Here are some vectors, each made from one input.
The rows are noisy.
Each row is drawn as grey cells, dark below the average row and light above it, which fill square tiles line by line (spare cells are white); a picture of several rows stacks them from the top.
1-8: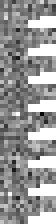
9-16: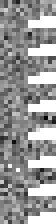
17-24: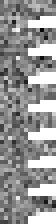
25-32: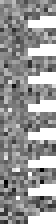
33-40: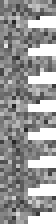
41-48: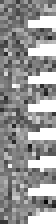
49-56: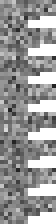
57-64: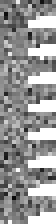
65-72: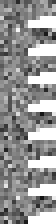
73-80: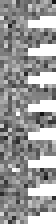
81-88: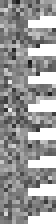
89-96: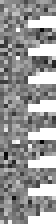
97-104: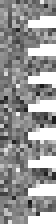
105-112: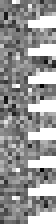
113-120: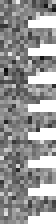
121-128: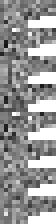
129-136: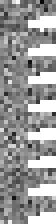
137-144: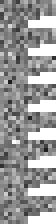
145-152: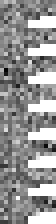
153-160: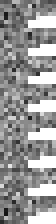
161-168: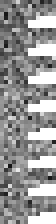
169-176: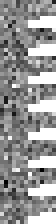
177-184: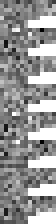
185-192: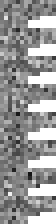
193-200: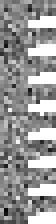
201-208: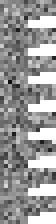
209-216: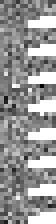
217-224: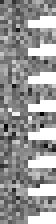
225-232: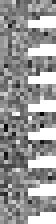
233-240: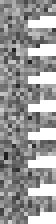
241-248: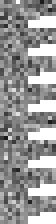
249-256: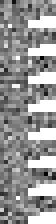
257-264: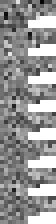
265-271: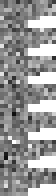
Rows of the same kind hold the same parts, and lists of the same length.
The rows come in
3 kinds.
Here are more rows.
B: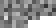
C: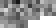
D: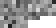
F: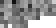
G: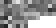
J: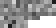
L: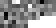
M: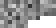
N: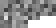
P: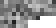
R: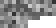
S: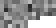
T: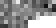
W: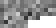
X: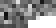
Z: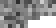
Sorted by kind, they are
B, C, D, J, M, N, R, S, Z
F, P, W
G, L, T, X

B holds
a point on a 6-point circle, a point on an 8-point circle and a true/false value.
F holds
a point on a 6-point circle and a true/false value.
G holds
a point on a 6-point circle and a point on an 8-point line.
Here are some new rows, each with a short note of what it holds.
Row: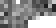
a point on a 6-point circle and a point on an 8-point line
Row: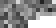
a point on a 6-point circle and a point on an 8-point line
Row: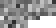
a point on a 6-point circle and a true/false value
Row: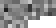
a point on a 6-point circle, a point on an 8-point circle and a true/false value
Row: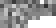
a point on a 6-point circle and a true/false value
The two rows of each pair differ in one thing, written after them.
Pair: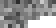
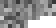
the place on the 8-point circle
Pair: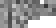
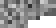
the place on the 6-point circle
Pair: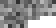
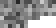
the place on the 8-point circle
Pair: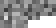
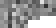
the true/false value
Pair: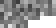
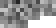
the true/false value
